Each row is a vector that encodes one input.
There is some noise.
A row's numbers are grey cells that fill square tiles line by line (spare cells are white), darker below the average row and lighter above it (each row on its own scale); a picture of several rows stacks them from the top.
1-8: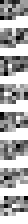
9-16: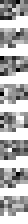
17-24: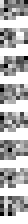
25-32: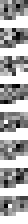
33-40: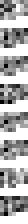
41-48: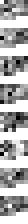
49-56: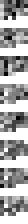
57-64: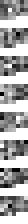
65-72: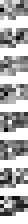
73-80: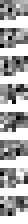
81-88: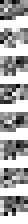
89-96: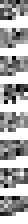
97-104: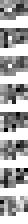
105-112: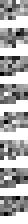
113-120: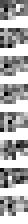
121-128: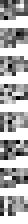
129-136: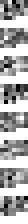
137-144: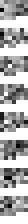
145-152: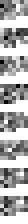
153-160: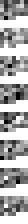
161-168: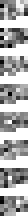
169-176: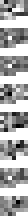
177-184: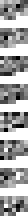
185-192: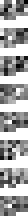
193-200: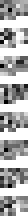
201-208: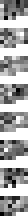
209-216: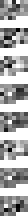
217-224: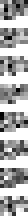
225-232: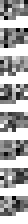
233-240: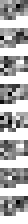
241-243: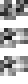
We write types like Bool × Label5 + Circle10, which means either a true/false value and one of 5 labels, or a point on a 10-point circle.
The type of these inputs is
Label7.
